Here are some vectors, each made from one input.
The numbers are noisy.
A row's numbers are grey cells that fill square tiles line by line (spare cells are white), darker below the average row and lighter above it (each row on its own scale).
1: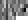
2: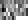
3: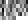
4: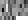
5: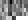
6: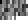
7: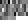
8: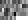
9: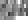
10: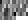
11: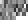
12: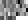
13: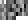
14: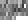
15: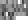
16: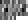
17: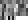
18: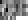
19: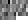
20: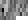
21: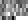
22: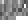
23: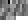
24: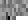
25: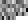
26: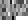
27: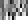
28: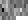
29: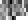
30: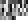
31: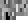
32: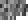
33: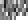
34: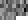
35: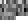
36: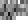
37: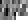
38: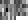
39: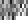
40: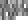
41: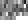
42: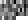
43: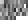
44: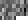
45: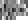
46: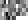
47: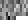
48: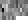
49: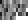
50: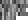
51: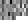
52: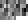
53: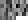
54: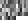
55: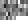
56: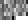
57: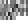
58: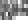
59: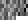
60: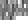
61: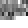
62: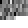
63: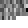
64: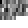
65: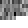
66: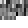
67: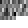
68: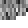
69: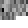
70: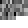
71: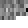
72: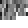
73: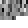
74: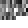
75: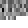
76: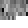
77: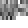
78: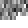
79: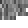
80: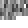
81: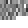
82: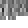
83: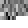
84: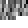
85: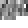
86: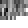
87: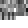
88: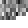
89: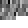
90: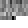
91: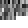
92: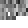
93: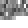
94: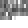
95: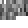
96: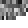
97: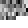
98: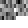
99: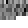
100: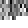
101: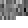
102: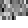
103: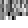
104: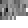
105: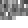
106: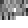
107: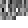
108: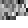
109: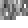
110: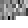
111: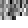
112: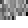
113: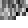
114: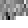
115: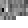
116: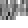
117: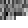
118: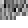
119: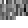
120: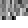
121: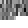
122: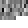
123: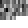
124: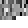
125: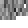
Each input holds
either one of 6 labels, or a point on a 7-point line, or a node of a 10-node tree.
